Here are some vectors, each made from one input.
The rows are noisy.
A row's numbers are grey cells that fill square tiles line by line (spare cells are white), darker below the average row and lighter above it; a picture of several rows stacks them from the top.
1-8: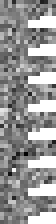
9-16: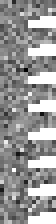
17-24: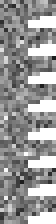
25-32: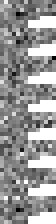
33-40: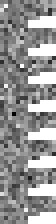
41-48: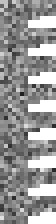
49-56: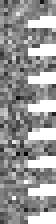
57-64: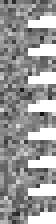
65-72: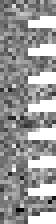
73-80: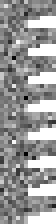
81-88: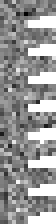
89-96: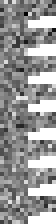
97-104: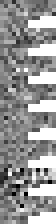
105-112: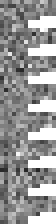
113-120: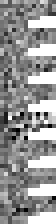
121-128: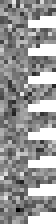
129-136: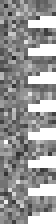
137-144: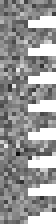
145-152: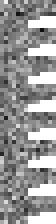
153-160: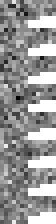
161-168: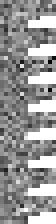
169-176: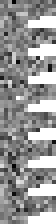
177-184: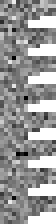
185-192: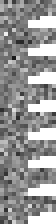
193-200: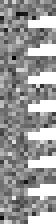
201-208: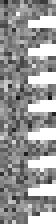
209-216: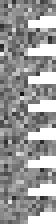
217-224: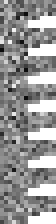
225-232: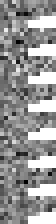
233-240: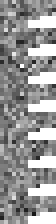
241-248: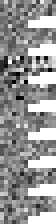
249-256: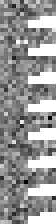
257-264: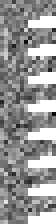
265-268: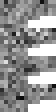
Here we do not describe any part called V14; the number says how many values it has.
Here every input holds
either a point on a 5-point circle, three true/false values and a value of V14, or a fixed value.
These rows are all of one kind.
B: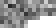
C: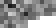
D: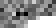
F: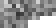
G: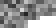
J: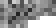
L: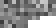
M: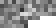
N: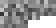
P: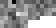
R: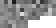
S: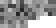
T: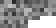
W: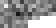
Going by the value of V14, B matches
M, R and S.
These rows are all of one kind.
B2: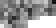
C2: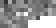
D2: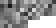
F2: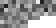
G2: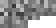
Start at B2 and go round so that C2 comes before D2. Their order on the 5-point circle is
B2, G2, C2, D2, F2.
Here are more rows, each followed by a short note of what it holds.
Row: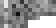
a point on a 5-point circle, three true/false values and a value of V14
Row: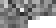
a point on a 5-point circle, three true/false values and a value of V14
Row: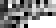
a fixed value
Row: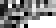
a fixed value
